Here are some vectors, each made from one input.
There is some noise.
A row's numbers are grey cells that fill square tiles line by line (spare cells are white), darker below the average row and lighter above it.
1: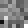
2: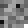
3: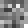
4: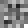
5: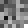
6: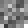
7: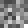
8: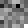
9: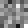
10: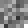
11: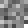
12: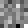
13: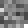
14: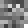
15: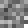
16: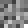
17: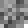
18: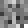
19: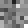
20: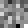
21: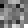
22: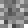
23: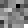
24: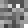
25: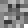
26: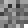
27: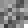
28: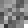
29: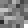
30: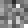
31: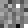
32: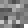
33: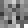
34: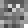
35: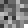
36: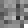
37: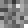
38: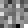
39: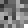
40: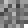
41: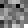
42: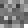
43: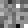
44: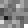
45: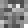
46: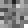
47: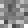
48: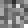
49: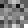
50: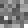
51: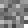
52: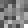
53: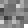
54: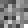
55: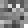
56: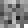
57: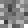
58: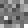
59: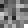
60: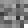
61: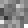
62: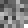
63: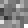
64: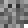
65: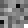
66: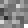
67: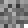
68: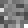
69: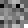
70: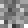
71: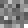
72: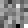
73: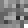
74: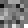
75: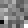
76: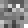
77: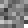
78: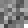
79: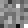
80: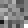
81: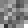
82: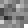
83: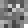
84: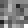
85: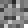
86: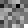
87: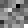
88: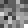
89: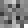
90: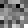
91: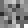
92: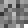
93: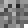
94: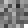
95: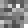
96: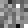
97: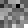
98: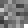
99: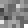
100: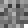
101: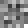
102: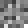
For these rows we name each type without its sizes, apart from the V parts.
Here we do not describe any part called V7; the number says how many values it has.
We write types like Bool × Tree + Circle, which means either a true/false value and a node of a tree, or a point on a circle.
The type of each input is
Bool × (Line × Line + V7).
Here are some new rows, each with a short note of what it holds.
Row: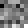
a point on each of two lines and a true/false value
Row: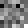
a point on each of two lines and a true/false value
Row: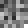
a point on each of two lines and a true/false value
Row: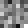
a point on each of two lines and a true/false value
